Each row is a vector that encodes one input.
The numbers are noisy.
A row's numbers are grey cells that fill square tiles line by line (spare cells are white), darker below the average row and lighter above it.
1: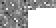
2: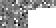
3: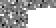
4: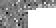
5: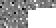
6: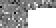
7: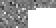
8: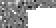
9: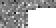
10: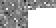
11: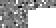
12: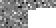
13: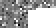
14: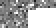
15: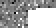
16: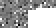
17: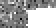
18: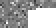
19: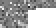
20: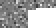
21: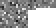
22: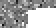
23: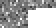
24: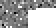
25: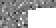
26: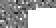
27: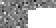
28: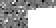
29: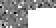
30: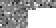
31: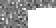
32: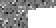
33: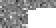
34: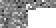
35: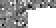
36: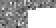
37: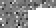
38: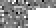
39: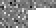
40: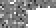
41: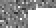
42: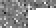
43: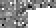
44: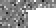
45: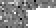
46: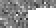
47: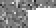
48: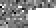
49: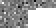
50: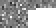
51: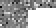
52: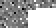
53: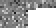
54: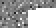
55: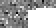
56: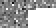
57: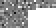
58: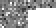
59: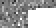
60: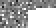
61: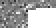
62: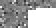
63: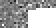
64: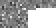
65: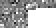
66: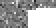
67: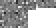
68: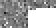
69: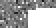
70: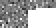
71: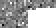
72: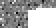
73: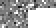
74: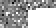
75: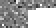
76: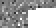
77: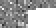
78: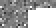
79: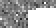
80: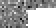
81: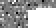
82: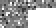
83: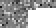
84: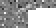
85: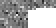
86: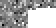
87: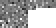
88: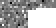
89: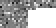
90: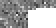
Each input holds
a point on a 5-point line, together with either one of 4 labels, or a point on a 4-point line and a true/false value.
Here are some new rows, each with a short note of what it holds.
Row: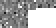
one of 4 labels and a point on a 5-point line
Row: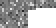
a point on a 4-point line, a point on a 5-point line and a true/false value
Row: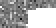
a point on a 4-point line, a point on a 5-point line and a true/false value
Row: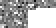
a point on a 4-point line, a point on a 5-point line and a true/false value
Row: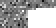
one of 4 labels and a point on a 5-point line
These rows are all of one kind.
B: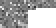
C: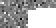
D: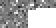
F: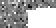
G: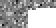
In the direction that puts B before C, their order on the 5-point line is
G, B, D, C, F.
